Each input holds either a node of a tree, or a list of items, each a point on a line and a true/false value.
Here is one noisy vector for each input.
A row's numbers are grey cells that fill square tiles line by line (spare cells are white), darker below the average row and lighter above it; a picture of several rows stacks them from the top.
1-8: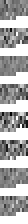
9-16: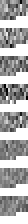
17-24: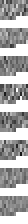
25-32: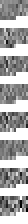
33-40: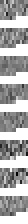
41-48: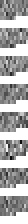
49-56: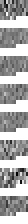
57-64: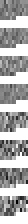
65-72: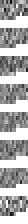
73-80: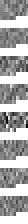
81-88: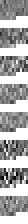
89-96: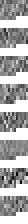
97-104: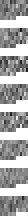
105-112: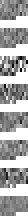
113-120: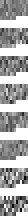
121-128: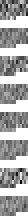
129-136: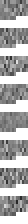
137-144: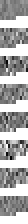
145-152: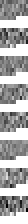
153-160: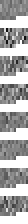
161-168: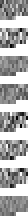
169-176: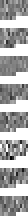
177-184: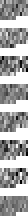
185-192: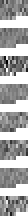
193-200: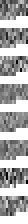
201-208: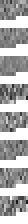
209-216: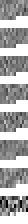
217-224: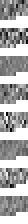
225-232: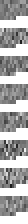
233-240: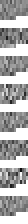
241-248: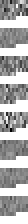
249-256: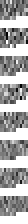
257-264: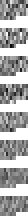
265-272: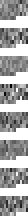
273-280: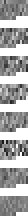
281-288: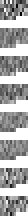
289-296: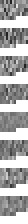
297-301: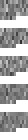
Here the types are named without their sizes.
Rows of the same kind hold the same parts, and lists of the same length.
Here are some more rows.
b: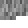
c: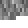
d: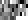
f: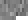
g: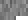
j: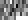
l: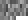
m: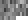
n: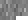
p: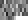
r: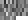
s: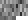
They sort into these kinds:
b, f, r
c, d
g, l, m, n, s
j, p

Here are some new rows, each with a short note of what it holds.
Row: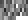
the empty list
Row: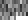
a node of a tree
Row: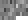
a list of two items
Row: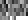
a list of one item
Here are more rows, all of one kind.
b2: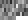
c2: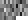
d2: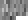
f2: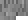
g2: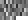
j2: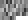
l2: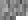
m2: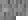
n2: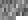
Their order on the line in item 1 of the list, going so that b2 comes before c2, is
m2, f2, d2, l2, n2, g2, b2, j2, c2.
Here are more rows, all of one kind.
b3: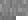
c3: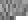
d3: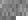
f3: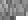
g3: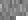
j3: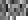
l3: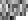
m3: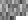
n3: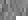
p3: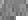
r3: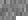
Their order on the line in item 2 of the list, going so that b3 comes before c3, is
m3, p3, g3, n3, r3, d3, f3, l3, b3, c3, j3.
